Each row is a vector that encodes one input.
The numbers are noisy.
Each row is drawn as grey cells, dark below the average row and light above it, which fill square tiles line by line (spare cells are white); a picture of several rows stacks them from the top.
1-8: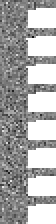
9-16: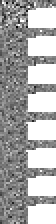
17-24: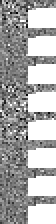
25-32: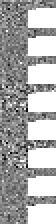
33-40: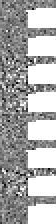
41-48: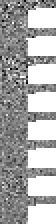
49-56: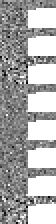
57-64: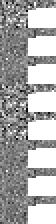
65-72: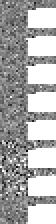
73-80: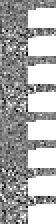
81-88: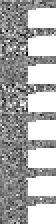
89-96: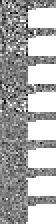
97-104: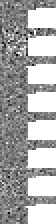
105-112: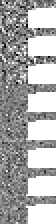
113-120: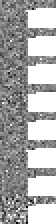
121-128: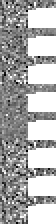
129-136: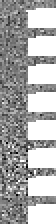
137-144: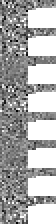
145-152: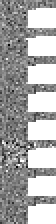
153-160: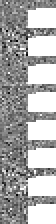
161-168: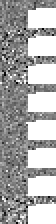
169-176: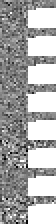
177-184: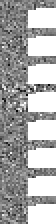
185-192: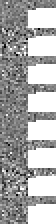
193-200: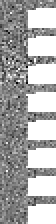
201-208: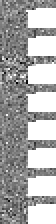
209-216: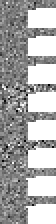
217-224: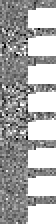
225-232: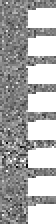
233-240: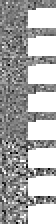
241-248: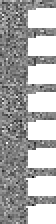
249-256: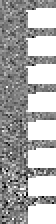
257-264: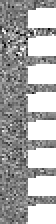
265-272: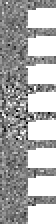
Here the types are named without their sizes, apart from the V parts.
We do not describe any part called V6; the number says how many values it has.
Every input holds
either a true/false value and a value of V6, or a list of points on a line.
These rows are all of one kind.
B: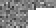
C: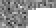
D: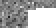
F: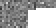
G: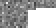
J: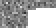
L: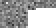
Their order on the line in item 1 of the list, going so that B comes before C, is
B, F, G, D, L, J, C.
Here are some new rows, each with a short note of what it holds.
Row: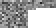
a list of one item
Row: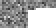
a list of two items
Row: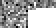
a true/false value and a value of V6
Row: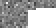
a list of three items
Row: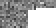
a list of three items
